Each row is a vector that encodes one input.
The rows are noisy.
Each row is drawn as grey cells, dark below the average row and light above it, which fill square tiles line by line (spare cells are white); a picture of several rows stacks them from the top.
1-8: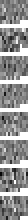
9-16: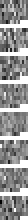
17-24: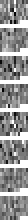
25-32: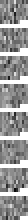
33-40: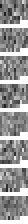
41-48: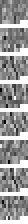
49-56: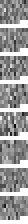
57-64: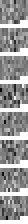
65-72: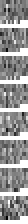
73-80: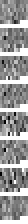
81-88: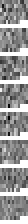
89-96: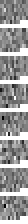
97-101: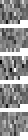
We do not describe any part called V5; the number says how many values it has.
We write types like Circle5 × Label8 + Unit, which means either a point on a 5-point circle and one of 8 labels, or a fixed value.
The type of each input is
(Bool × Line4 + V5) × Line4 + Line3 × Line3.
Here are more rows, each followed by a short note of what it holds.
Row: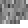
a point on each of two 4-point lines and a true/false value
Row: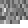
a point on each of two 4-point lines and a true/false value
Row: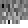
a point on a 4-point line and a value of V5
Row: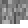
a point on each of two 4-point lines and a true/false value
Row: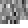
a point on each of two 4-point lines and a true/false value
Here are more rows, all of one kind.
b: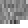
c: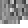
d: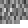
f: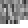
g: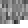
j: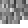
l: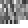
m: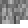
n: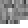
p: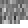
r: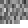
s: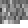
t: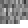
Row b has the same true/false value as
m, p and s.
